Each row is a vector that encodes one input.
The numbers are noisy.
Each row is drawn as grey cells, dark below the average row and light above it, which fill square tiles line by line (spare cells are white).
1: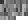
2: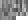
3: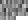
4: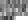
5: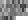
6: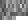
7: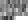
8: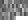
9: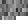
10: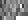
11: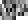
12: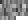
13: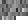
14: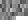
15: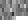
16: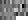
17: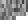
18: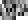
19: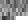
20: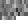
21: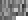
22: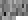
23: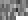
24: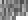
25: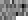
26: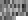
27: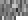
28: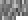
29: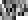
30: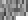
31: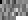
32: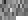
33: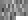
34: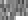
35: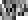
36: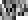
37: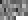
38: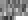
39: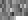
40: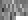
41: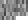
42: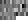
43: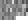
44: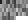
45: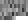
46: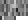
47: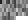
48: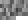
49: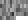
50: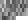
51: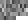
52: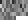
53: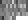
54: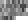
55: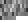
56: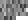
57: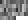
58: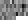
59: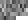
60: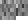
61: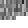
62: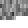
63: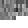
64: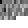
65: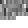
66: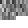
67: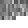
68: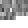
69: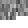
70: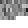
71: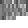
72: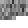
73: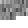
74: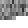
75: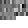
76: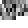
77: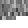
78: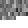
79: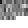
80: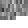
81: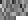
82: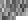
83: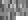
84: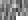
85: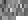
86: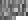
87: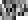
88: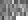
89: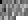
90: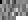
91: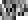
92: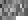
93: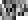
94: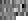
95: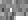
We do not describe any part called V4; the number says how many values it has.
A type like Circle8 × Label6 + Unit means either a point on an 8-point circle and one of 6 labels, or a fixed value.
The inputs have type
List2(Line5 × V4).
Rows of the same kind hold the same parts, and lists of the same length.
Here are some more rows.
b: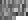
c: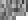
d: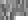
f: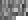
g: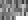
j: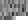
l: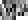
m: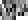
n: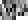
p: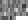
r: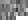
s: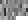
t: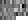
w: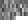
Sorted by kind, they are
b, f, j, p, t
c, d, g, r, s, w
l, m, n

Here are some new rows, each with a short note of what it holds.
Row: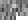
a list of two items
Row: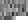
a list of one item
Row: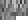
a list of two items
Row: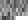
a list of one item
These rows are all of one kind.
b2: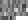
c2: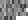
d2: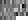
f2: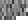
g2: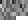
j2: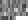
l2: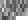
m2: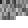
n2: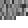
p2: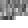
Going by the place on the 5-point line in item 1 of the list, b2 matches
c2, j2 and p2.
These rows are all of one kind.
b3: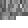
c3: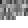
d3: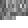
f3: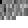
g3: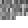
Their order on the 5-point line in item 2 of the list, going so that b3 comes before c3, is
g3, b3, d3, f3, c3.
